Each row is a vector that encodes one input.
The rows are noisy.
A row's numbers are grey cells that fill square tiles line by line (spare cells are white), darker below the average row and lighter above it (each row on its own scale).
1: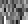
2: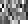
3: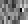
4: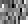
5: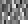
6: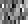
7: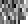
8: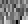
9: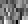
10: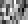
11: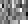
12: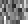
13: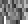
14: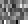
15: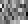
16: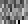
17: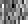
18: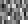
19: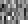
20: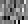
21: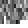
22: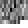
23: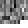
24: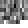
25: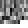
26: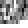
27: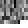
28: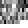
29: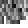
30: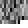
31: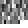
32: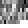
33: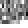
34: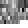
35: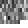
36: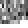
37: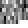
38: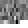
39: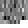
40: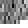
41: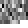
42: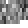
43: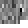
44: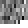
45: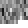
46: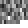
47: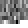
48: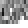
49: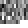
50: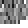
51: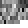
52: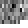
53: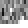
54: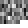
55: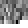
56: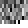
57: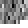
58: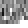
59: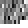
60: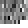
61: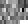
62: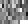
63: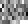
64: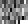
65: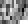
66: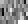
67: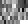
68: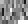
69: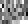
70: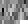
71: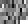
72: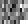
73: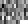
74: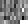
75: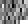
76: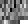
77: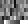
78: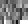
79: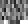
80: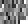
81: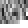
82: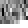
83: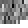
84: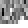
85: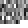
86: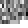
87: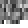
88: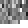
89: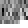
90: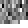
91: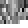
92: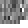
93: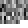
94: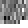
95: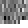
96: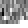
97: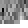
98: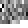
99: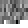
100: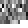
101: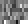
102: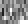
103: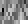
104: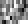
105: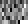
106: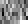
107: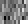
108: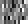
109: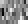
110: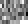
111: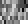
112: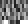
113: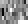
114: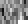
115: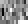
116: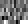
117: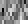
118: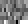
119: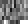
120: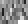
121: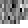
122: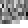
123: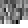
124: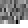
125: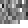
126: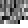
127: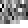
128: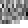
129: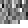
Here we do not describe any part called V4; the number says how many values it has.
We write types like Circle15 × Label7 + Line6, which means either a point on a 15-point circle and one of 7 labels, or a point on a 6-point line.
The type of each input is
Line8 × (Line9 + V4).
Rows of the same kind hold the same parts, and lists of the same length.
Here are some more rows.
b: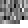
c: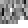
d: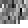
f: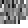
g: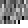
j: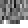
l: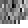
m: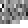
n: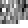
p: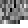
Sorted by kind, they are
b, d, f, g, j, l, p
c, m, n

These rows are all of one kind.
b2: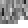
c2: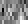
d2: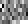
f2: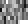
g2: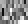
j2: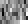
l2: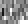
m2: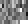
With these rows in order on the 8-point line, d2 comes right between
b2 and f2.
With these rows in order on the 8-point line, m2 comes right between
c2 and j2.
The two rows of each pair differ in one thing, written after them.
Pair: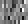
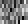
the place on the 8-point line
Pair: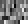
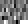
the place on the 9-point line
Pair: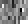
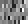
the place on the 8-point line
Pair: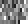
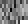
the place on the 8-point line
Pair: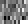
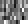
the place on the 9-point line
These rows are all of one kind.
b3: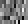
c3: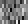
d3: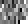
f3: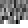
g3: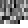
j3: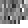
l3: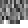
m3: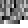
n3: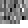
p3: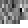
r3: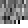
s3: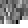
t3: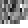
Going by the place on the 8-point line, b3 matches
f3, g3, m3 and r3.
